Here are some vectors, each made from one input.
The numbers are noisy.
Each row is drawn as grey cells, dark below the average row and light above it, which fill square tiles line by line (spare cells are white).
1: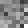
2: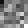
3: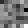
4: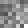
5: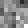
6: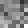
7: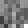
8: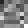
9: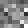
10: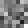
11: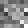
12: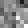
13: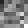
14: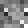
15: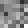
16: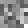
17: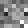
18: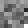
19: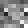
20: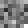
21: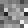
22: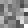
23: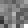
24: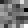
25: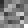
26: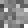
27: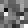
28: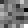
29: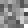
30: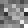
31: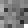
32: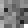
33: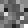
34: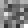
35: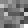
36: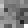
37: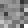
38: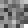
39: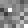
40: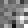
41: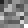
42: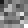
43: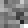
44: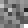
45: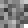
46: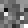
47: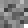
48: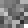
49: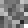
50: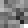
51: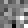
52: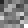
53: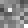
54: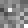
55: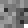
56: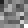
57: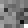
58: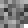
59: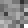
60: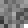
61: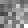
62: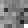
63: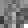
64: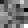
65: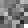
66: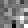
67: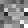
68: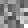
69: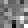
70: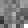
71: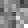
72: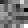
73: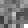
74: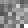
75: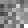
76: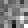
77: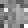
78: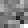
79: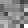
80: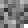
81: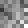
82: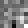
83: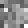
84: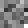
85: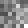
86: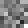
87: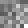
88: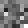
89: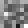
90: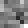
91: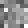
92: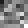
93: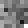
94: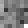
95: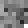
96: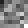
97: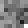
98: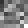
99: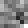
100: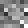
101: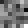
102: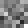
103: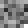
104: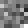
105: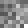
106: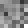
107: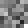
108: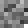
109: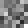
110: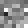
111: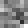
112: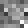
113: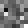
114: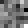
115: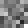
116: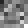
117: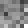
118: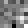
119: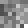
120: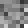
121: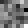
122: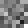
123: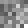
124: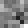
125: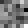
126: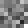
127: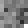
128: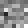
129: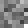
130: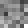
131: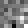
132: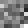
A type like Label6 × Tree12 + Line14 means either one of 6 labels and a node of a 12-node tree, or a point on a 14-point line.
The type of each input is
Bool × Label11.
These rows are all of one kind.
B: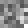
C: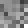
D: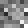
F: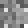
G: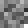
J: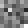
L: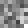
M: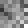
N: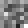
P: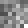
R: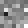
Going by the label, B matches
L and N.
